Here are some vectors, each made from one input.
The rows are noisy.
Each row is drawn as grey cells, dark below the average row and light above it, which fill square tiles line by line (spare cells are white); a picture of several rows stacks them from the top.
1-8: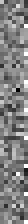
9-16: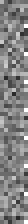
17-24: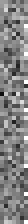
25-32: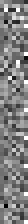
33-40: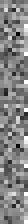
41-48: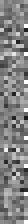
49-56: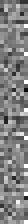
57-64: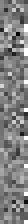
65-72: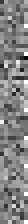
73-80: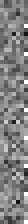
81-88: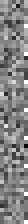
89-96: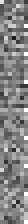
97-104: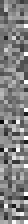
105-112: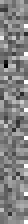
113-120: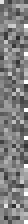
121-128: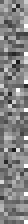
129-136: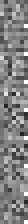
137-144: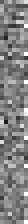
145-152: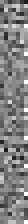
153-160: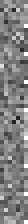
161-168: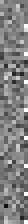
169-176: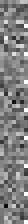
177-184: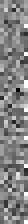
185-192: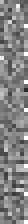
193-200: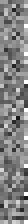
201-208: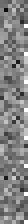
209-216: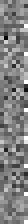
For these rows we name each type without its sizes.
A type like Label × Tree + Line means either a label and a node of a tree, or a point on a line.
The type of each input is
(Bool × Bool × Bool + Unit) × Line.
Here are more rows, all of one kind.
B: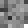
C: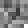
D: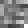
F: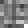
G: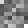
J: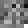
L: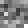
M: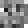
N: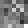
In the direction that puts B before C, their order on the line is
M, D, F, B, G, L, C, N, J.
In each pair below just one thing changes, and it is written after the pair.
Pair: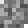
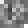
one of the three true/false values
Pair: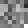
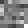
one of the three true/false values
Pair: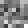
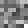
one of the three true/false values
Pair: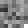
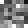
the place on the line
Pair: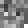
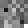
the place on the line
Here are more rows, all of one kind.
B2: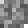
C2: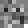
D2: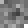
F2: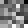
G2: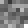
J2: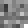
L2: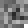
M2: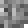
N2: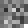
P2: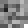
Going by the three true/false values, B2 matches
J2 and N2.
